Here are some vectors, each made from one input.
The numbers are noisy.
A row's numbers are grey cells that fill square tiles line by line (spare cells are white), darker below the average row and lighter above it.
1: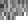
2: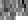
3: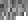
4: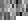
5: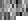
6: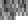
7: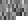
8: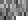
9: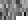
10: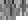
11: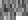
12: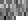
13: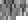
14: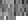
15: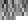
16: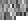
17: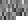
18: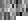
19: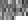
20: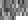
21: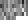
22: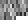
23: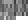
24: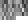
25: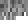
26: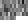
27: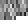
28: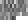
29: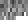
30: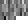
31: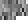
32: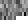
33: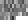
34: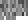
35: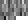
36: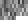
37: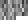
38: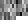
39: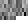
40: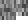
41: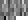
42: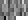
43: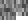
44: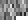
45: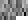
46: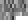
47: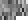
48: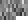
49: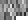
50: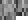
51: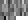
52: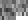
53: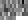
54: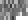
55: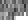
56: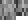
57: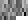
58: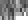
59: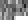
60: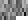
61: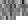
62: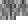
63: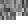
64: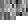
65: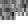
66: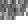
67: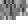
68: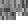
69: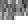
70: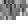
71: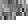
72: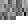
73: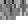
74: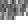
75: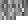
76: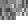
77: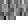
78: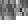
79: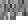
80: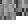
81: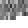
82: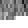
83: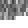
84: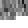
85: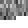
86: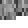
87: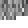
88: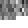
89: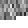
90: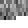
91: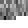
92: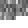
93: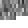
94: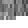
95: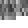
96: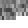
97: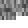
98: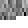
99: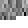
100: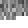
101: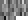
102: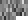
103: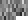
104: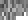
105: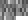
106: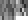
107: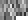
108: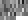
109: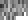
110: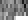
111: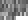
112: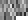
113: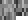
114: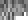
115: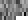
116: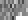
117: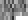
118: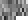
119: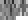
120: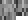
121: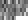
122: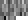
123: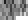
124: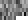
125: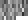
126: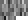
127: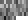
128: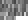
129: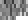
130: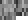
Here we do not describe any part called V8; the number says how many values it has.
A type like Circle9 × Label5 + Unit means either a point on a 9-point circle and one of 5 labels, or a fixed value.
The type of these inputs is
(Bool × V8 + Unit) × Line9.
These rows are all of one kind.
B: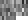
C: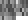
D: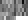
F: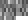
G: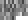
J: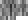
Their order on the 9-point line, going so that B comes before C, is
J, G, B, C, F, D.
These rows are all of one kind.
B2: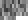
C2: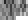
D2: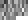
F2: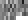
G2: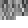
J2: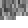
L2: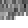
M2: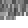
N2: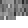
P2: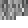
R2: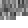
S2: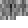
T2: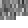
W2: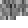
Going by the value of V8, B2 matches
J2, M2 and S2.
